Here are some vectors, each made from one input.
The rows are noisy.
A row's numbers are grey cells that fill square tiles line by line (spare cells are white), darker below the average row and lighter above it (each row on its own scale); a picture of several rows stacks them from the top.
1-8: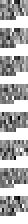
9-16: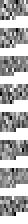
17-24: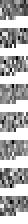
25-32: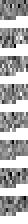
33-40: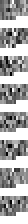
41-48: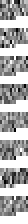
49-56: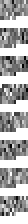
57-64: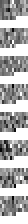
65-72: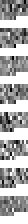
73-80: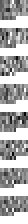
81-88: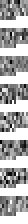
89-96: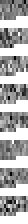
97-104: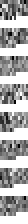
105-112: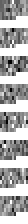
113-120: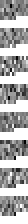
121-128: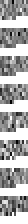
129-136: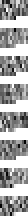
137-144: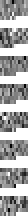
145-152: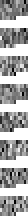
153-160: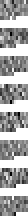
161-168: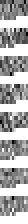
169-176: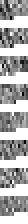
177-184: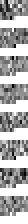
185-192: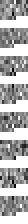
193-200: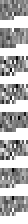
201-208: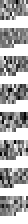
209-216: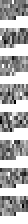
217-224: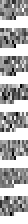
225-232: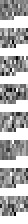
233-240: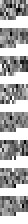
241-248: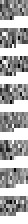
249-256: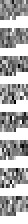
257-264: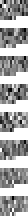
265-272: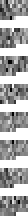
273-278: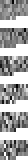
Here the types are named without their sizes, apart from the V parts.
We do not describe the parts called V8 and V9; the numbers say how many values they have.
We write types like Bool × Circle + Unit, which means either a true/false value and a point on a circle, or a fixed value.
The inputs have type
(Circle + Unit) × V8 + Line × V9.
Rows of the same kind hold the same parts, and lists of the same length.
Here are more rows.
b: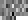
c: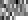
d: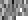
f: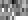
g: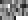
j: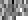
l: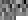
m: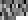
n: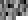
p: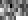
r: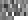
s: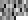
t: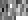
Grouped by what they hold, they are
b, s, t
c, d, f, j, r
g, l, m, n, p

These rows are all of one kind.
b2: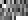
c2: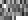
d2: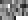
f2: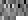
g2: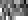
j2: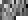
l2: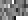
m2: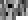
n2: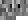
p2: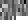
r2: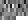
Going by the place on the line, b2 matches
f2, j2 and l2.
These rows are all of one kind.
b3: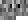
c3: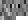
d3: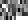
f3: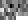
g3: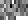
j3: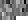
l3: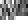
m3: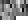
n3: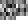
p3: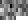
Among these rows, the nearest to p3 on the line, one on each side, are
j3 and m3.
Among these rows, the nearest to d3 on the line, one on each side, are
c3 and n3.
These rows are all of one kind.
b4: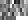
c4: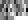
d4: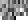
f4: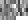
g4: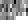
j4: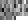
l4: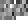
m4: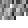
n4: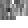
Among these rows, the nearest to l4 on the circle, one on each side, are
c4 and f4.
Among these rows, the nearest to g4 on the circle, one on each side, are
j4 and n4.
